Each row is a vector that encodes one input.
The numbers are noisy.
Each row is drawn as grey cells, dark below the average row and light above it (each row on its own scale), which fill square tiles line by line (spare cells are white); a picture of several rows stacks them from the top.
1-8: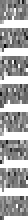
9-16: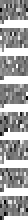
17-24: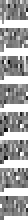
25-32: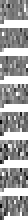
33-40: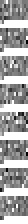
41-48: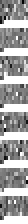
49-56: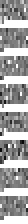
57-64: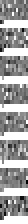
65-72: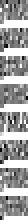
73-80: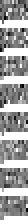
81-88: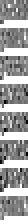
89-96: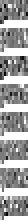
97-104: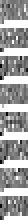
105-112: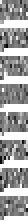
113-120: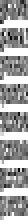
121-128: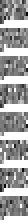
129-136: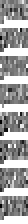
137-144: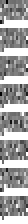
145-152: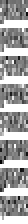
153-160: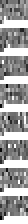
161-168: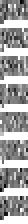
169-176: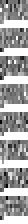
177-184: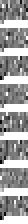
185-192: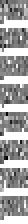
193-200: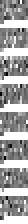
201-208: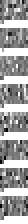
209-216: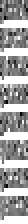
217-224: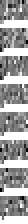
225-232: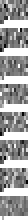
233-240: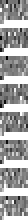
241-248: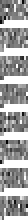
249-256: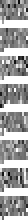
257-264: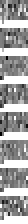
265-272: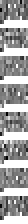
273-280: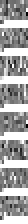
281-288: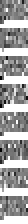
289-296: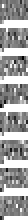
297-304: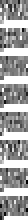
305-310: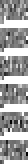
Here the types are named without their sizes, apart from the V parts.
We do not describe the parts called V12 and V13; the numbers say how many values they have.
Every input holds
a value of V12, together with either a label, or a true/false value and a value of V13.
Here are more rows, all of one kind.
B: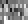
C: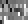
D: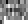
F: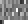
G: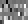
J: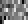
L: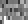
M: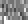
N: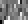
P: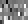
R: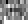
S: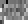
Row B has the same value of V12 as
C, G, L and P.
